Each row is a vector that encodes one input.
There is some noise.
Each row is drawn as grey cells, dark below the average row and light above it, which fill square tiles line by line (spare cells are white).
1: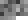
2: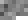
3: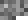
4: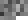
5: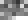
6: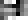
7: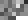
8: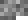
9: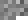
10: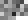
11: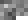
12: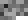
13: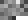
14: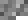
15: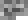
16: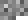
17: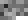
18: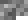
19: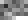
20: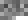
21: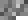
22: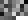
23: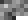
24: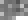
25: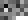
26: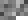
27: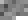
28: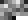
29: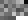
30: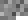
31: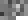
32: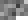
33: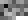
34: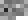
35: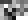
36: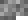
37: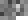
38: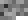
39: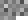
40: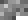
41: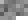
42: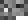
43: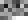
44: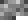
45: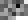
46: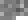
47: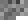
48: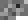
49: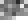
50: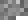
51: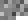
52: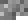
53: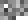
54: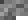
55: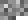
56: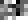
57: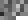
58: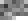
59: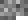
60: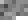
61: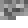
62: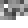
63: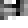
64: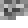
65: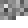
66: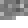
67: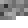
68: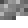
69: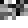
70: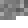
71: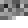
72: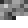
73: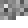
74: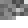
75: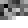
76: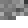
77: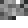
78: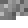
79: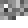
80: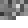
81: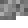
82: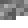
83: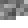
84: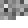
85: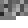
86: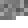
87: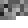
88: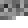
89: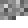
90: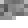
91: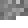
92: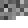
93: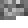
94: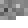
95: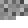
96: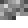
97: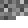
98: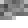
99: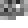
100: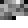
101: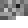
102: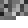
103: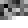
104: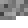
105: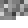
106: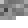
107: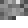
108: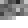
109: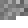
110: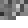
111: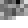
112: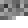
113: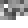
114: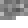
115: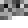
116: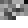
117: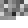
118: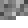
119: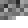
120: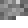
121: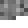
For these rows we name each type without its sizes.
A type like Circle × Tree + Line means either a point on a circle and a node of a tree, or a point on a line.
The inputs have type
Bool × Bool × Bool + Unit.
